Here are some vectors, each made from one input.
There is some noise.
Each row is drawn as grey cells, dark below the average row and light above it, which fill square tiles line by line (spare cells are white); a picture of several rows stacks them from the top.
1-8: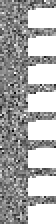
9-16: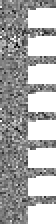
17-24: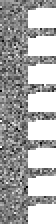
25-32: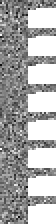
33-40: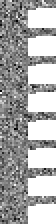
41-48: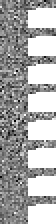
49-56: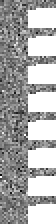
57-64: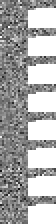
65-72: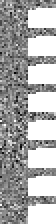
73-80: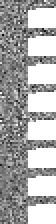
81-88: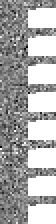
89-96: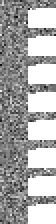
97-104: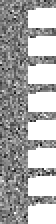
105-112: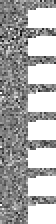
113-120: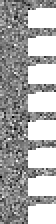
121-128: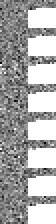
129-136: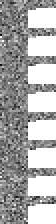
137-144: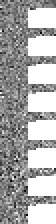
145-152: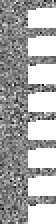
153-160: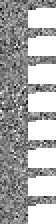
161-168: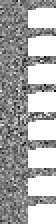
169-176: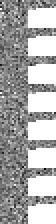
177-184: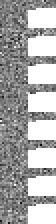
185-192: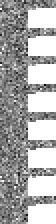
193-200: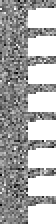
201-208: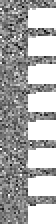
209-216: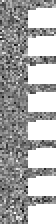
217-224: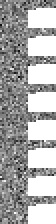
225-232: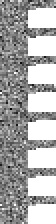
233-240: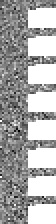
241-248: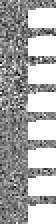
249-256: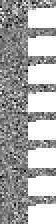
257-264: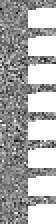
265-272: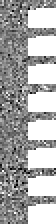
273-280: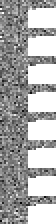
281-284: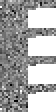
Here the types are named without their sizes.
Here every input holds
a point on a line, together with either a point on a circle and a true/false value, or a node of a tree.
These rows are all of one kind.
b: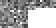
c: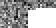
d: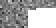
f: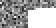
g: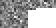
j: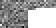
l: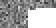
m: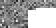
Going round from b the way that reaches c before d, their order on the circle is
b, m, f, j, c, d, l, g.
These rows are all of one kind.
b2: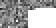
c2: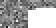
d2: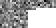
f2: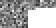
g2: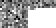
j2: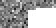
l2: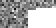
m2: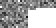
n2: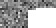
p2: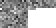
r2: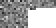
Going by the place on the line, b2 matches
c2 and n2.
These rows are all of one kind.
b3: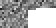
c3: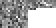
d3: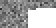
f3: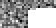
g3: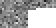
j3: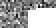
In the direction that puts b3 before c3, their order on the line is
j3, f3, b3, d3, c3, g3.
